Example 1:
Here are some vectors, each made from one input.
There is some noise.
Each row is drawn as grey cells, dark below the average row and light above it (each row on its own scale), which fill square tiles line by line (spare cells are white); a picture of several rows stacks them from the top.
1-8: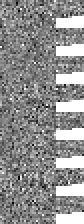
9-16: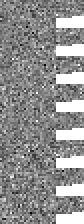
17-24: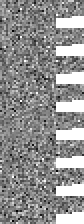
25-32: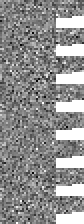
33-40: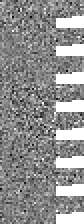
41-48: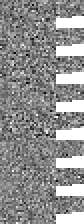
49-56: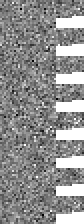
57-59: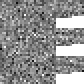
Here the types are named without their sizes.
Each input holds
a point on a line, together with either a fixed value, or a node of a tree.
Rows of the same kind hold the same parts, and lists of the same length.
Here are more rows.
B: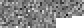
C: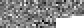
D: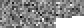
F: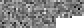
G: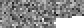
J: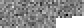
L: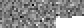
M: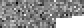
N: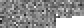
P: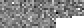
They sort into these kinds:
B, C, F, J, M, N, P
D, G, L

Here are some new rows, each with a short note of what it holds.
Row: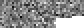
a point on a line
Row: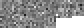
a point on a line and a node of a tree
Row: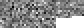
a point on a line
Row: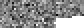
a point on a line
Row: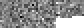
a point on a line
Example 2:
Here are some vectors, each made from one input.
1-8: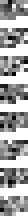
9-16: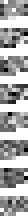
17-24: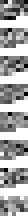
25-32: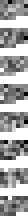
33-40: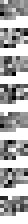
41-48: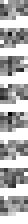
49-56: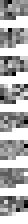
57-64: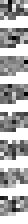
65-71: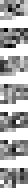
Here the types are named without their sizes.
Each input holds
a label, together with either a fixed value, or three true/false values.
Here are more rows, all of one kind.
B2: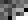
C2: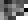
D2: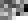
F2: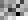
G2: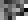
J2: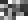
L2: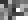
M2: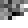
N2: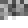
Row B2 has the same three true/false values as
L2 and M2.
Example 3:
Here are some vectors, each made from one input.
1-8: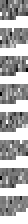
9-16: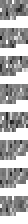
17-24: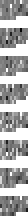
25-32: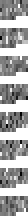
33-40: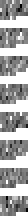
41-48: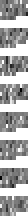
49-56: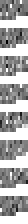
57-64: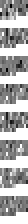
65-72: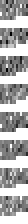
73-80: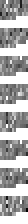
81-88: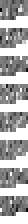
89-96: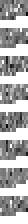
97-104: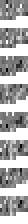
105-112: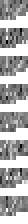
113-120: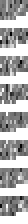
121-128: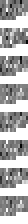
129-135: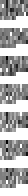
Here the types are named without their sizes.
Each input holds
a list of points on a line.
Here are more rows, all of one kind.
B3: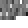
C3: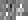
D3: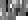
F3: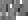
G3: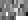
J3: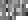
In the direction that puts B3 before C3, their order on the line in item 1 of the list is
G3, F3, B3, D3, J3, C3.
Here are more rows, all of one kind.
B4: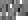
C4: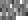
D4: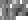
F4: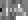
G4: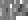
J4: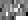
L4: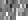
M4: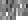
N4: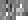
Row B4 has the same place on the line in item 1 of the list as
C4, F4 and G4.
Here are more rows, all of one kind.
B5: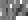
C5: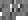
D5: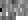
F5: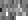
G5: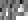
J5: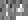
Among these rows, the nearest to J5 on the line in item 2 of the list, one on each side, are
B5 and D5.
